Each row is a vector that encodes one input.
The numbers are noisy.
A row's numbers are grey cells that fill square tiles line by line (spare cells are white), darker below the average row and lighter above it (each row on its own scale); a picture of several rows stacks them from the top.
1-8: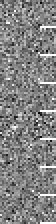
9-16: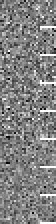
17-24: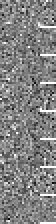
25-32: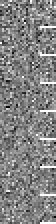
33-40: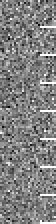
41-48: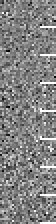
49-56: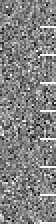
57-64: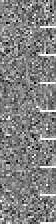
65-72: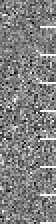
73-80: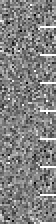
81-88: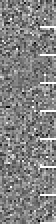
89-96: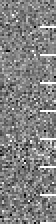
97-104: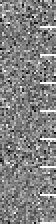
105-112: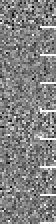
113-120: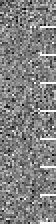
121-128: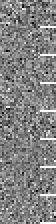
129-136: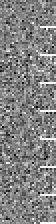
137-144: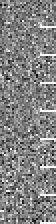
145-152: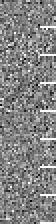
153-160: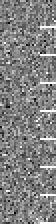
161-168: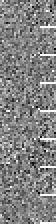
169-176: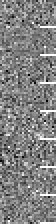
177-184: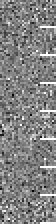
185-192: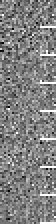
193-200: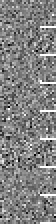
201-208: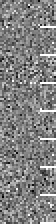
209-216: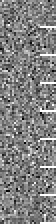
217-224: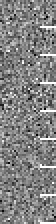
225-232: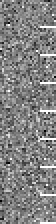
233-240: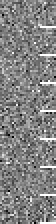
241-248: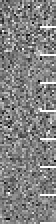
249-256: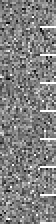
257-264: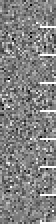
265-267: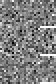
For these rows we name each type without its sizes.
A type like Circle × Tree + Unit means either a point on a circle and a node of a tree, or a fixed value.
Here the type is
List(Circle).
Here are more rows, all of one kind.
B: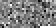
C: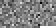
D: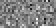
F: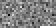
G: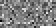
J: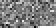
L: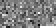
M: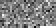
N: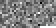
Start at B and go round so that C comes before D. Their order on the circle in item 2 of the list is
B, L, N, J, C, G, M, D, F.
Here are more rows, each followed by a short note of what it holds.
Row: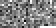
the empty list
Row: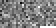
a list of two items
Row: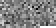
a list of one item
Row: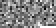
a list of two items
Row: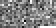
the empty list
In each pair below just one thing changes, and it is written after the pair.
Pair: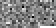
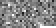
the place on the circle in item 2 of the list
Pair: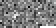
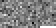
the place on the circle in item 1 of the list
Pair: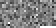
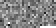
the place on the circle in item 2 of the list
